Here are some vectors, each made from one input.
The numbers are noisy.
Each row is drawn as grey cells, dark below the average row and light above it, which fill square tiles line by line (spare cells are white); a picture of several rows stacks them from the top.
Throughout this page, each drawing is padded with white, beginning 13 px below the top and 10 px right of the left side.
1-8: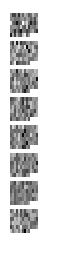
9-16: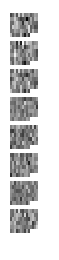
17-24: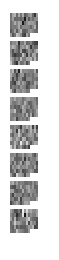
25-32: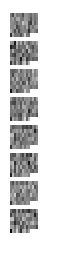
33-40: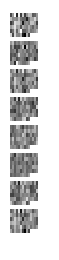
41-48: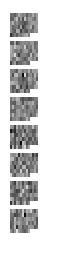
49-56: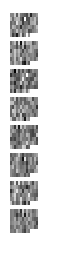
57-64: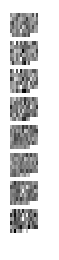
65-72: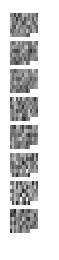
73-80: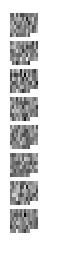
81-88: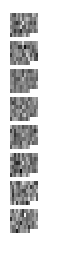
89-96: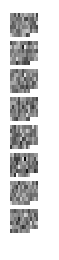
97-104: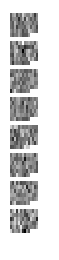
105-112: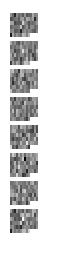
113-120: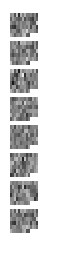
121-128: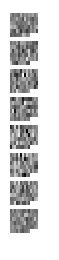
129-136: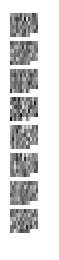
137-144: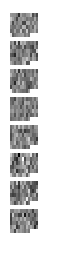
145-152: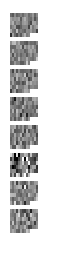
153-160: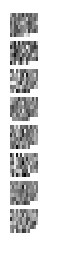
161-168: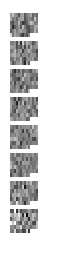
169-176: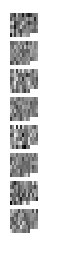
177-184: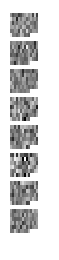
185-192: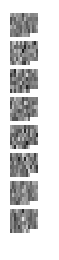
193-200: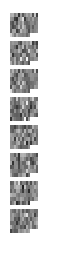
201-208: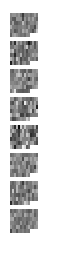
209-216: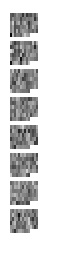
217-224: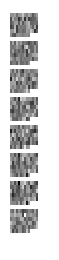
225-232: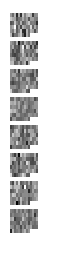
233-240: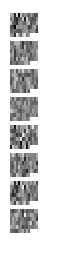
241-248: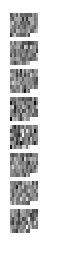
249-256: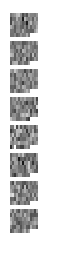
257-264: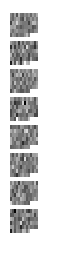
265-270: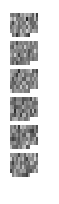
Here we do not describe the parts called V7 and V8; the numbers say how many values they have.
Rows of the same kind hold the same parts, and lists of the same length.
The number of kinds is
2.
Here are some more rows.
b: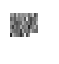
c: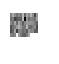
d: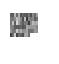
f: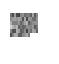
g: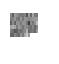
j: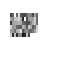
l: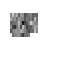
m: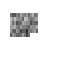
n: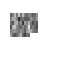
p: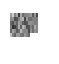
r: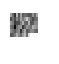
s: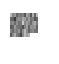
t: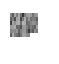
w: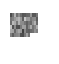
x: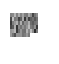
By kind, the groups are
b, d, f, g, j, m, r, s, t, w
c, l, n, p, x

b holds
one of 5 labels, a point on a 3-point line, a point on a 4-point line and a value of V7.
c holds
a true/false value and a value of V8.
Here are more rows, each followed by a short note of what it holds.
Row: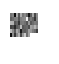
one of 5 labels, a point on a 3-point line, a point on a 4-point line and a value of V7
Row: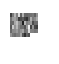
a true/false value and a value of V8
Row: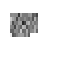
a true/false value and a value of V8
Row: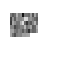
one of 5 labels, a point on a 3-point line, a point on a 4-point line and a value of V7
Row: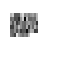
a true/false value and a value of V8
